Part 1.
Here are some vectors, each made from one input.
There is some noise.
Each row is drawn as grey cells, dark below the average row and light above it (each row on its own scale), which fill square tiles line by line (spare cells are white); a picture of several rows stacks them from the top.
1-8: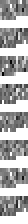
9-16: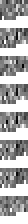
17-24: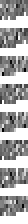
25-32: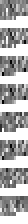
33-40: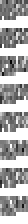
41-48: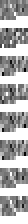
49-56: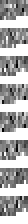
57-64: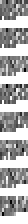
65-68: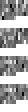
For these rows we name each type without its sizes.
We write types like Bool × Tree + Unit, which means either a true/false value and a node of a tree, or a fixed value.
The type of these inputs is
Line.
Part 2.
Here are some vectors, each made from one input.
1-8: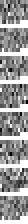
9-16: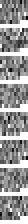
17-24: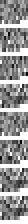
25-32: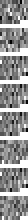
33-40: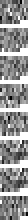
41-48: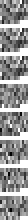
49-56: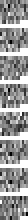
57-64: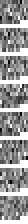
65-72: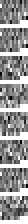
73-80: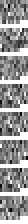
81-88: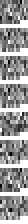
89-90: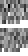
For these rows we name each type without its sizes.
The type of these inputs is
Circle.
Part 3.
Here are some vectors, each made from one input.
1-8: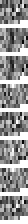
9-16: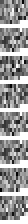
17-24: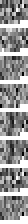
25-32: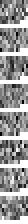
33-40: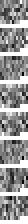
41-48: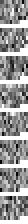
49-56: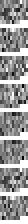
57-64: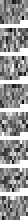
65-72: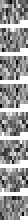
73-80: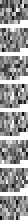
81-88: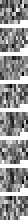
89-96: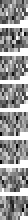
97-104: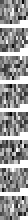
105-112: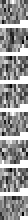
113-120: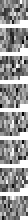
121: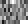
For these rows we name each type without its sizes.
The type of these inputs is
Label.
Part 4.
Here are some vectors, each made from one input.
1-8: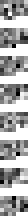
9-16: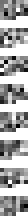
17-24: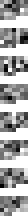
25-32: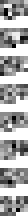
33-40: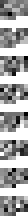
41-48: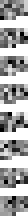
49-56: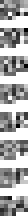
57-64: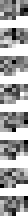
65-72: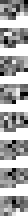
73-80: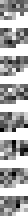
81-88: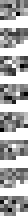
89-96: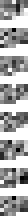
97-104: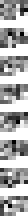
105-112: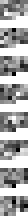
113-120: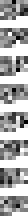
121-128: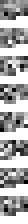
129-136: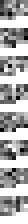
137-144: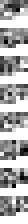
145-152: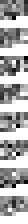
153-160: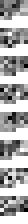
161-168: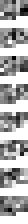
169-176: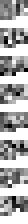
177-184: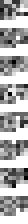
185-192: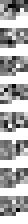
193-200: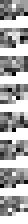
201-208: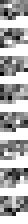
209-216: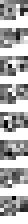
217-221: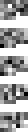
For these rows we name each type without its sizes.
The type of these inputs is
Label.
